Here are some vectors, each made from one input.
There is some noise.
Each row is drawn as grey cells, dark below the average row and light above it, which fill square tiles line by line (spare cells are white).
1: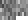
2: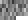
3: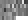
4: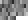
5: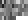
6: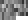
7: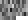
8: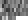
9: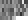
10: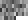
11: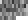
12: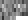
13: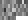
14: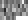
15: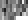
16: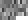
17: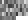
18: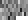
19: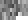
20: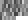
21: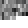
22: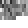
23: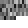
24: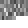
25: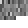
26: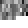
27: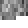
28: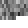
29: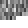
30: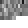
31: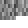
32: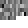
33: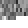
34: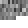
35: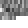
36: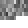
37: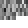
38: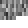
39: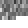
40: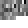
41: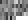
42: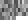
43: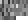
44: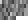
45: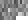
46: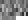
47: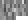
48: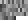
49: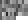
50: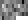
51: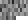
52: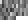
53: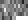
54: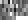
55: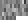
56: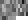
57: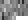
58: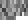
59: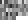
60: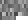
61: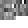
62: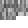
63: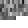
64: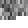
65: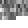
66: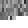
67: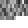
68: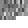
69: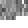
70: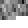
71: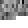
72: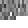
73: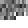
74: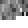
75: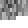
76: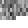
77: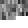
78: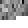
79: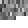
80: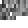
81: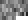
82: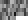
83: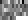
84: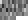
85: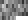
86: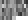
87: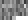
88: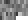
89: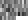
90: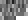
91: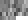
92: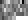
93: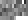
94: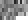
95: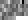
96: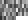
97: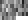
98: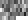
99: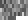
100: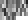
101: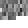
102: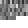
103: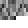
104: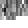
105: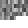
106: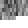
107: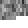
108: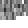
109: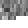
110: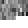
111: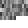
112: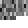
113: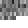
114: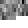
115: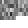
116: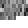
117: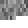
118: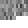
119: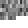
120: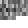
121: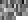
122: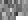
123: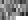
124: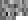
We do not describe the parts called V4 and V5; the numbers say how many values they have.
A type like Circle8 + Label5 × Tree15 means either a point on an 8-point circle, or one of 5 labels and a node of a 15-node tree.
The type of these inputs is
Bool × V4 + Line6 + V5.
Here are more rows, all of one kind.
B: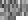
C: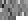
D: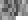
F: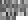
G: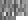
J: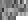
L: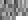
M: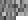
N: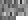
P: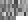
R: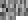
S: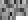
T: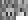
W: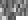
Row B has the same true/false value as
C, R and W.
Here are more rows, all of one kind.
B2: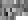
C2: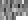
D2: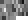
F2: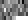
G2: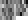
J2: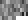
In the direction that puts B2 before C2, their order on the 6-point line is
J2, D2, F2, G2, B2, C2.
